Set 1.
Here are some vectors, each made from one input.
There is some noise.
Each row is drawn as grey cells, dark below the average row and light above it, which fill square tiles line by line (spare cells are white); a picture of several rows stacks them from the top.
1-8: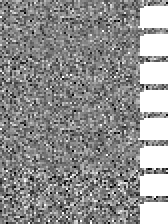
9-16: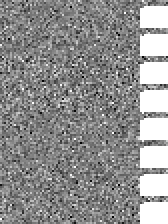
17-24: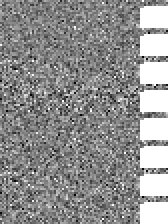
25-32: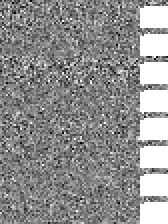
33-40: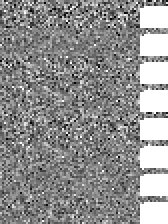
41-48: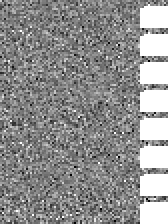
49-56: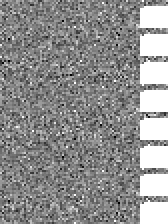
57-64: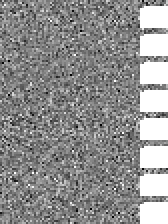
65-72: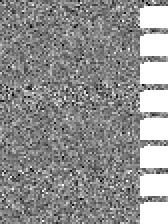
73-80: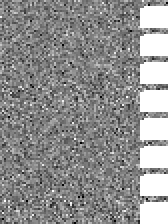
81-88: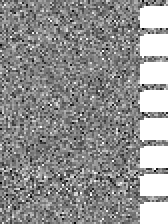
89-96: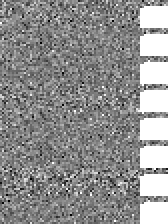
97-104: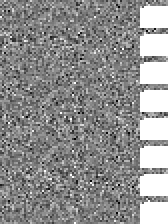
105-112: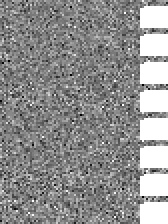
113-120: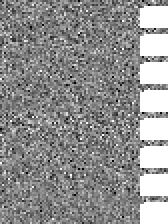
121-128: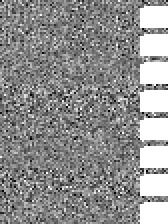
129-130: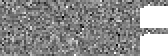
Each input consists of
either a point on a 15-point circle, or a point on a 16-point circle, or a fixed value.
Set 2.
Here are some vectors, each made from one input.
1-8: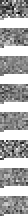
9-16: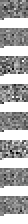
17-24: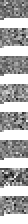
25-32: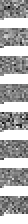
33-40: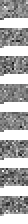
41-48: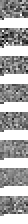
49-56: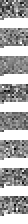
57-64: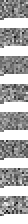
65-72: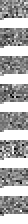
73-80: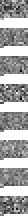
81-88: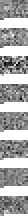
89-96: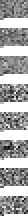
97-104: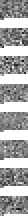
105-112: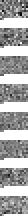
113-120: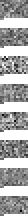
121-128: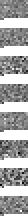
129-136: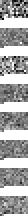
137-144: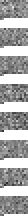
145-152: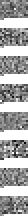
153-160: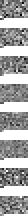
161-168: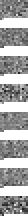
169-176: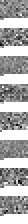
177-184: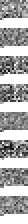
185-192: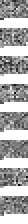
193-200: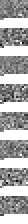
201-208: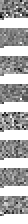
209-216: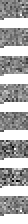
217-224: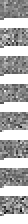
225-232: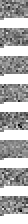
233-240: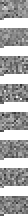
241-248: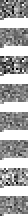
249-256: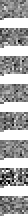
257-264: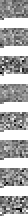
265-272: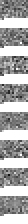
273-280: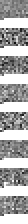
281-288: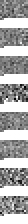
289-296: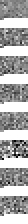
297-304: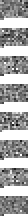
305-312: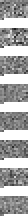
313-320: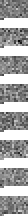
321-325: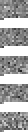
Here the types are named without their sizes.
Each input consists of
either a point on a circle, or four true/false values.
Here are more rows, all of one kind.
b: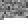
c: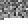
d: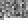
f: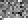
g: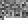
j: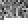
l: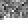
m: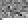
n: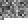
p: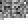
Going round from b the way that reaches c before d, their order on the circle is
b, j, c, g, d, l, f, p, n, m.
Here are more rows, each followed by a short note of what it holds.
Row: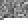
four true/false values
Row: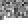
a point on a circle
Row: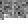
a point on a circle
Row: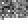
a point on a circle
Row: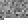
four true/false values
